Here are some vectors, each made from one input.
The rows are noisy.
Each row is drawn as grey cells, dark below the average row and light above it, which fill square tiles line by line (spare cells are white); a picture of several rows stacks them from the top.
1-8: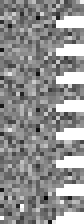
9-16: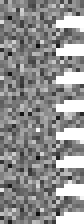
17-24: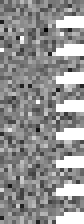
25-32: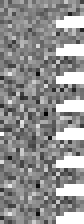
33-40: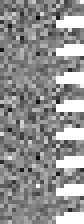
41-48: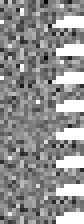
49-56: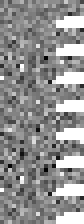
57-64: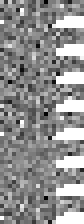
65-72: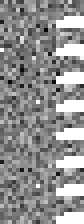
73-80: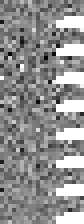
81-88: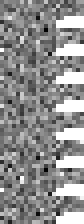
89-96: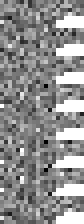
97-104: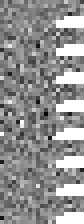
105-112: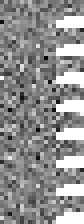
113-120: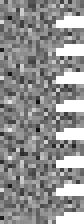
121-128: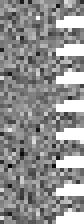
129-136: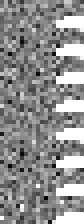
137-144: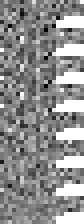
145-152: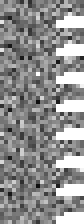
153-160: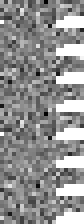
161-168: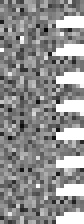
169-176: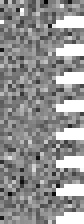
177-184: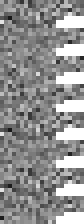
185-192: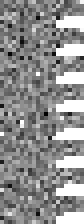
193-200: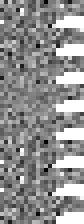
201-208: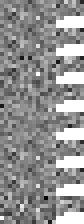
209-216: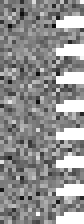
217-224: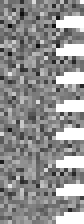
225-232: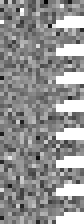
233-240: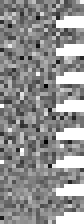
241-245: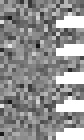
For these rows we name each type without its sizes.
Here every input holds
a point on a line and a true/false value.
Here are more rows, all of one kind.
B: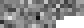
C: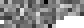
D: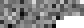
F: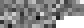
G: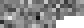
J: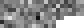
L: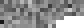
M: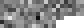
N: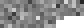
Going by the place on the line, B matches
G, J and M.
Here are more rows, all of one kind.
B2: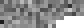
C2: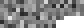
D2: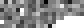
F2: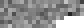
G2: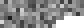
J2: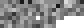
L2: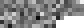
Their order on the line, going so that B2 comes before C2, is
D2, G2, J2, F2, B2, C2, L2.
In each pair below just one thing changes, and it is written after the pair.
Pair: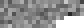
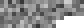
the true/false value
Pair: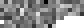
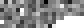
the true/false value
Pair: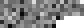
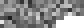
the place on the line
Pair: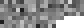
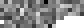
the place on the line
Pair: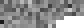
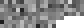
the true/false value
